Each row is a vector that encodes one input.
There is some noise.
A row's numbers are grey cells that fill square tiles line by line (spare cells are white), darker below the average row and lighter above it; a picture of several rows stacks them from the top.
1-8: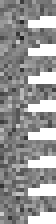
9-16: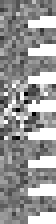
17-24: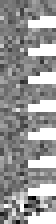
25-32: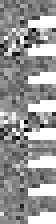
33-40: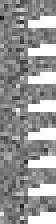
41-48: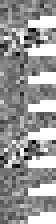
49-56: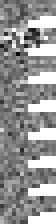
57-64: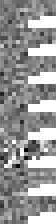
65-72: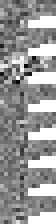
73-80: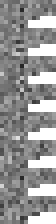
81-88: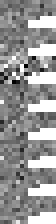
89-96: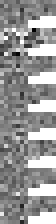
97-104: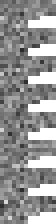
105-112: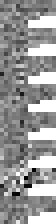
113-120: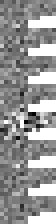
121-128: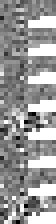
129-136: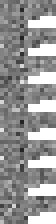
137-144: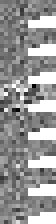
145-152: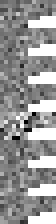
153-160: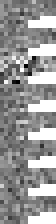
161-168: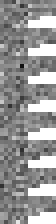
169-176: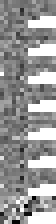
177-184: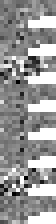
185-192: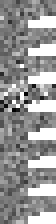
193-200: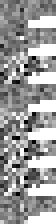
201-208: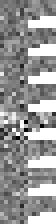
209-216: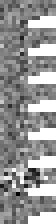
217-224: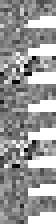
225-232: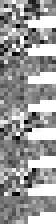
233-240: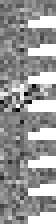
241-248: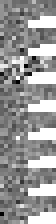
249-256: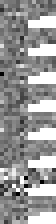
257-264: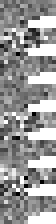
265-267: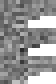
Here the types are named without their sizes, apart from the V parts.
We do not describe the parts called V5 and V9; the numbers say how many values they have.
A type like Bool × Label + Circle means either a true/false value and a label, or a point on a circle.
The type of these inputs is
(Bool × Bool × Bool × Bool + V9) × V5 + Tree.
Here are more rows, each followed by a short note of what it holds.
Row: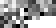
a node of a tree
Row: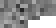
a value of V5 and a value of V9
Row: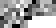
a node of a tree
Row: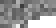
four true/false values and a value of V5
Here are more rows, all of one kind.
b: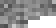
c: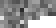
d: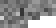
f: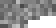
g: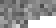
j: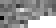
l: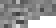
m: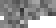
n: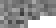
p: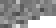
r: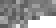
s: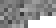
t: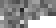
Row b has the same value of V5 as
f and j.
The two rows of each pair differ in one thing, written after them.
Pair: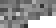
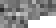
the value of V5
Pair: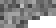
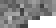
the value of V5
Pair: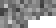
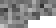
the value of V9
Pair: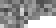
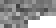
the value of V9
